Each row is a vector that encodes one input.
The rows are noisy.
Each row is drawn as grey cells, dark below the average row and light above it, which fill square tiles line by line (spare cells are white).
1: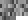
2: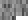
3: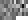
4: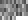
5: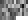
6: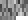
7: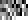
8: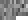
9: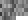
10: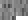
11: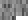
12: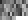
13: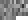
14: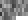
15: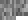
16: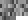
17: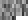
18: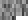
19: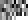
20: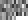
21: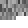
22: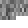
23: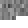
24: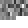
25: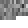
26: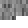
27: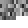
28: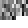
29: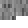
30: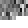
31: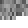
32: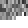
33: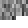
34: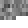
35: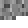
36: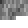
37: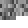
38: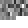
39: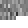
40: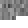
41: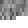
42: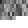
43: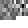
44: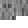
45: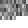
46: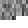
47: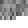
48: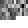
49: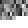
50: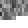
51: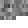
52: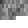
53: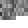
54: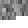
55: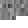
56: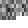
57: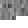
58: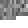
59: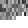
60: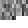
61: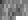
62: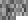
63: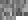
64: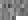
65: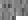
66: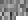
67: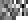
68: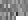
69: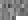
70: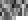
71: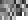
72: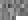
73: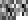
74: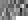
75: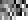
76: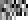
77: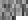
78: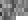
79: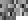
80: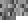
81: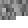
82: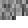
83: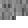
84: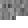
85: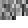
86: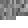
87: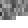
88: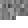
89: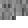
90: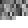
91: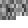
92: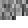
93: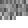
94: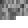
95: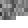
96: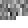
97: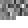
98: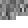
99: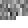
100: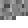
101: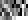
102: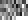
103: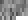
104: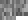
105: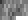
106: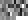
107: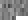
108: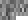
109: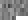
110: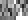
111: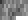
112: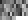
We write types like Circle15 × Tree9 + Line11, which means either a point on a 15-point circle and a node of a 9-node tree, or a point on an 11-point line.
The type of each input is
Line11.
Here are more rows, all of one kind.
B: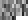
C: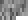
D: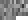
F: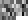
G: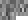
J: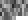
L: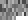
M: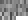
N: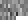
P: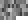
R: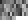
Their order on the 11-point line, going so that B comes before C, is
J, G, F, B, P, D, R, C, M, N, L.
